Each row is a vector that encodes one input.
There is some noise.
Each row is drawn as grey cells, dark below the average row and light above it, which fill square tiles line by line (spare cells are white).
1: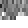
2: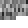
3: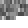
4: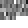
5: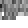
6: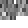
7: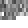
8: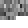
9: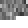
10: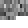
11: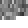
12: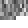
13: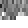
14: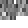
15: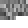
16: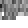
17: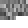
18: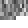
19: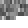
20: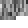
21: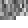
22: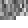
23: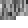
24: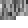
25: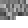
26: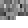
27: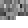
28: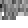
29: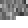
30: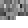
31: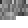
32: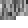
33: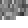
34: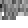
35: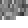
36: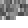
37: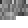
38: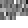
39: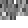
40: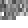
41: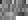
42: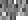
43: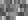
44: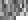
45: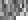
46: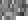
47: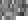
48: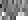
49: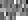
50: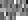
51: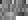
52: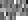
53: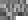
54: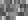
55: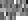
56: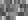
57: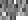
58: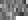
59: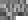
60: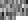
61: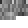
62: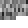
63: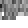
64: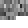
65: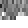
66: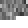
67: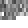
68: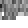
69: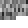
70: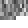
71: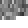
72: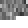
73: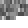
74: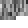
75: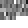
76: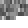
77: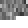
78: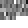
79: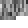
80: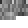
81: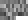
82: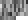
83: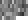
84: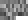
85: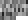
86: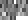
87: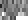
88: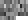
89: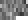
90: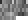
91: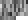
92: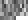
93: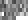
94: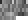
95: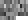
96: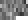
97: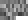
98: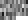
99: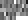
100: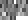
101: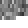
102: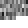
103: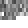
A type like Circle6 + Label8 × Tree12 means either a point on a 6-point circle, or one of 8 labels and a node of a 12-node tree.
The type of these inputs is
Circle6 + Circle9.
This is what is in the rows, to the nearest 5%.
About 45% of them hold a point on a 6-point circle. The rest hold a point on a 9-point circle.
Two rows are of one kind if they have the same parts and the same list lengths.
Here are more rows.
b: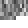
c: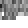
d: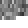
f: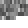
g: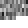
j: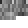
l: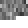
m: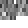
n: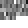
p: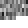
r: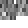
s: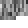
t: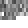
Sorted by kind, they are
b, c, g, m, n, p, r, s, t
d, f, j, l

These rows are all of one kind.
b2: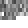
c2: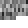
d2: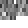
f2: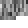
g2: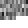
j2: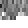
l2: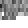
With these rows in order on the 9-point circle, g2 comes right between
c2 and d2.
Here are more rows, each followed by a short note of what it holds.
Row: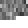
a point on a 6-point circle
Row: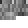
a point on a 6-point circle
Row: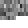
a point on a 6-point circle
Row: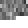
a point on a 6-point circle
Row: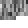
a point on a 9-point circle
